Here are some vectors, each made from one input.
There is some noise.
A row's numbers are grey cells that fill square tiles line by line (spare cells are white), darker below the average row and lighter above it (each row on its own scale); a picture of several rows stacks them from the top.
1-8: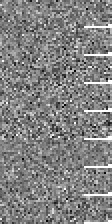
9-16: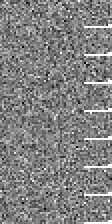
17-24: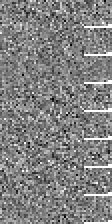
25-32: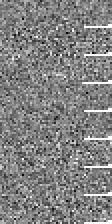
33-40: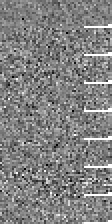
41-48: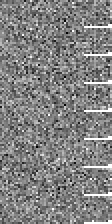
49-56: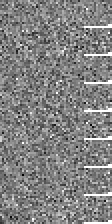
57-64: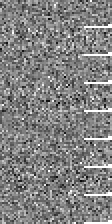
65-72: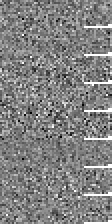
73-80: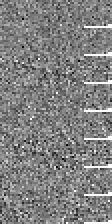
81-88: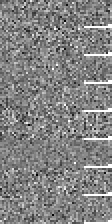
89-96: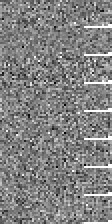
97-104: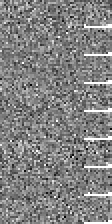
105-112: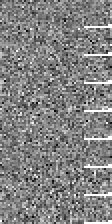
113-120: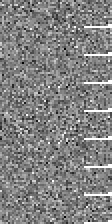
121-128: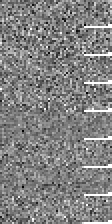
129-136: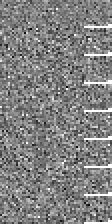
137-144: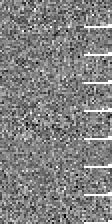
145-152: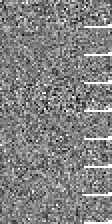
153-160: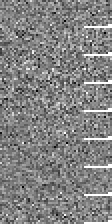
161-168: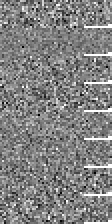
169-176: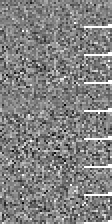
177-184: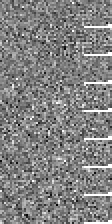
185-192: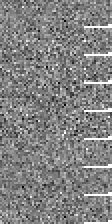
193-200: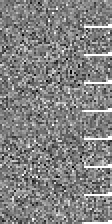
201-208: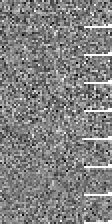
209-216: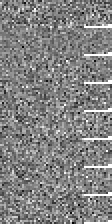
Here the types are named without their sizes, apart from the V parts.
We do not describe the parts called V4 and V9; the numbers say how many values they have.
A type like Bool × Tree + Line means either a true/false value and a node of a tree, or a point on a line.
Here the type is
Bool × Line + (Tree + V4) × V9.
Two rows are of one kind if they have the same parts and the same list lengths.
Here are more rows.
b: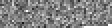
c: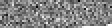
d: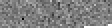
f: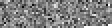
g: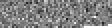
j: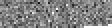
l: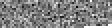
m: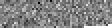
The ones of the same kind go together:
b, c, f, l
d
g, j, m

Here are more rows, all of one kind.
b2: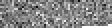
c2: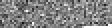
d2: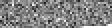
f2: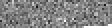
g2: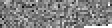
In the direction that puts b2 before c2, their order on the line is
f2, d2, b2, g2, c2.
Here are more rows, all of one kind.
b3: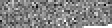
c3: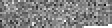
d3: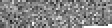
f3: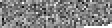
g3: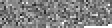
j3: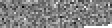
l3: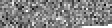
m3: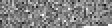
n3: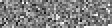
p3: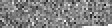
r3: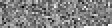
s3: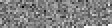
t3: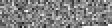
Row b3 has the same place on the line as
c3, d3, g3 and n3.
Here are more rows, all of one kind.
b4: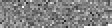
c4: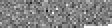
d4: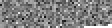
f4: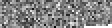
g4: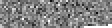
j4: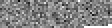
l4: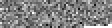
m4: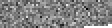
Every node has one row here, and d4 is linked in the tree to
m4.
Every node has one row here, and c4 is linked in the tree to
f4, g4 and j4.
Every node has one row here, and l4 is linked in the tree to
g4.
